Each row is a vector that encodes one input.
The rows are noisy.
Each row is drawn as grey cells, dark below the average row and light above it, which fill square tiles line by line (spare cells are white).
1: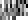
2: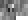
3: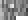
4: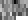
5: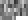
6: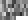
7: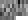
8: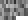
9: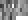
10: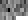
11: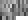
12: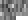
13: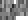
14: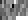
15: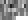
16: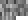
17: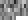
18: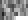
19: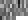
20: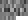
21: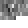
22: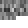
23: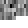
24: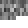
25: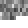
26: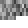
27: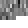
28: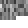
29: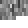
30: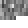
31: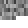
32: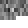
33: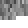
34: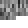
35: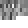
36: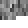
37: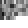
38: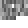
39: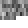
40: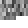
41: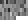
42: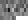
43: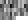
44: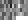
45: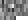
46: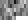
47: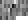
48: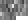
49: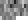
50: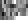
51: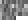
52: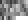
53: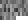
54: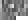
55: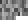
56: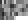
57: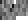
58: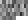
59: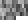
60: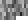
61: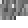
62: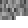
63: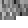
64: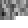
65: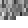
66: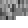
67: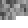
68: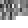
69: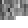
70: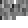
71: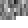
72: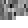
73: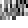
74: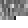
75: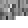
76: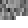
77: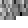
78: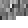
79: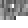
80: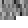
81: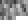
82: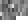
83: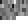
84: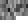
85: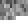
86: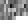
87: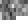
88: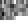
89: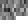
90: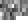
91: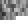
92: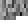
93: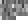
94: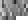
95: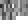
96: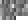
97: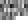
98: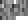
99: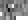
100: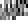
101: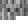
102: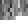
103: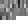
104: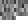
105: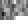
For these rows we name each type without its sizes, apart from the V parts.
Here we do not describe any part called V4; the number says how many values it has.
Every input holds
a list of items, each a true/false value and a value of V4.
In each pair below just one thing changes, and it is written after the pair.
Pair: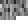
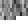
the value of V4 in item 1 of the list
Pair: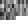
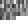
the true/false value in item 2 of the list
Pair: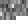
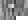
the true/false value in item 1 of the list
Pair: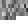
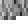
the true/false value in item 1 of the list
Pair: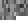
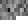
the true/false value in item 1 of the list
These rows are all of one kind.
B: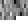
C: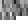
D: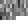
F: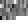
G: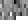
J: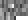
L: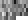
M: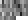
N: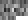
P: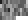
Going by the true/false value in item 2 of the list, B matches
D, G, M and N.
